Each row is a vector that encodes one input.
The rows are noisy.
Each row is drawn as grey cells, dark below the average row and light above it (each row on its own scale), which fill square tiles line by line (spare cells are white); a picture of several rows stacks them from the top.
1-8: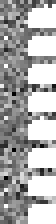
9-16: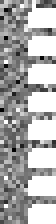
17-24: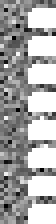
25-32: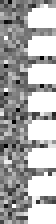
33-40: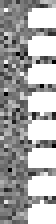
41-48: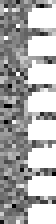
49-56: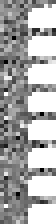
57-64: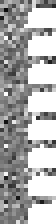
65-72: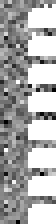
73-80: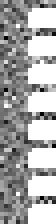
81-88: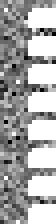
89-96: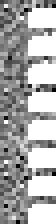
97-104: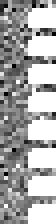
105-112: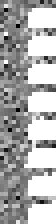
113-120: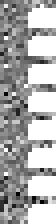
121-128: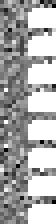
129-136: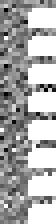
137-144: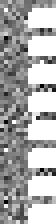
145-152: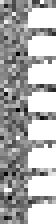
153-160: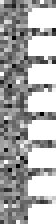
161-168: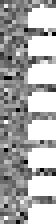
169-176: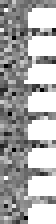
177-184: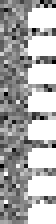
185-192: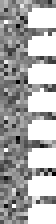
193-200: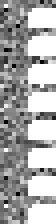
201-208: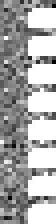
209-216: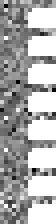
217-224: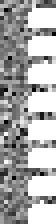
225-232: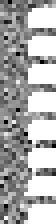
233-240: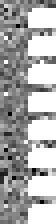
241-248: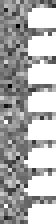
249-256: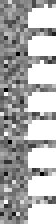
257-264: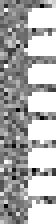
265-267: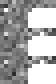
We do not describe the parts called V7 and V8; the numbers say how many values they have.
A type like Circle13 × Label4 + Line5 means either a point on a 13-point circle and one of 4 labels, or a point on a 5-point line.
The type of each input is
(Circle6 + V8) × (Line6 + V7).
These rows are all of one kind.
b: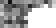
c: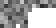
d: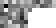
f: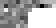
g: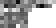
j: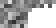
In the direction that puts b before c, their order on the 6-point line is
b, g, c, d, f, j.
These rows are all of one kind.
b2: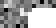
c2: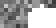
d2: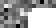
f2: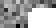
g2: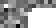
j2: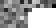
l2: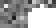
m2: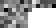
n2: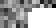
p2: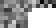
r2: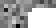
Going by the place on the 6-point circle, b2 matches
d2 and g2.
